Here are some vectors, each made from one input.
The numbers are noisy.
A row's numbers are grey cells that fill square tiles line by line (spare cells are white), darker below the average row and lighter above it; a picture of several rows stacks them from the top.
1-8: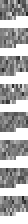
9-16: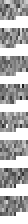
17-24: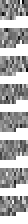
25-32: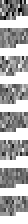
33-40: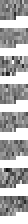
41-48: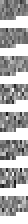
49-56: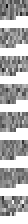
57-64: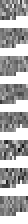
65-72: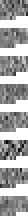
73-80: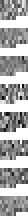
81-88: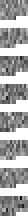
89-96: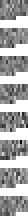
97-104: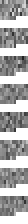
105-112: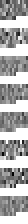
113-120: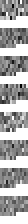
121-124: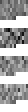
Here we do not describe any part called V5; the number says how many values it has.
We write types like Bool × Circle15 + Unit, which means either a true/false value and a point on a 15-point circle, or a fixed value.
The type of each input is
(Bool × V5 + Unit) × Line4.
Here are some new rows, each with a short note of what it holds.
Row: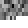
a point on a 4-point line
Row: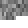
a point on a 4-point line, a true/false value and a value of V5
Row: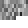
a point on a 4-point line
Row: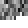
a point on a 4-point line
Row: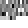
a point on a 4-point line
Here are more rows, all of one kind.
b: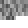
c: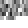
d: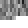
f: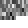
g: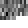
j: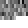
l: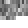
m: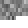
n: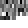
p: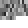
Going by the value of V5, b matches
c, d and p.
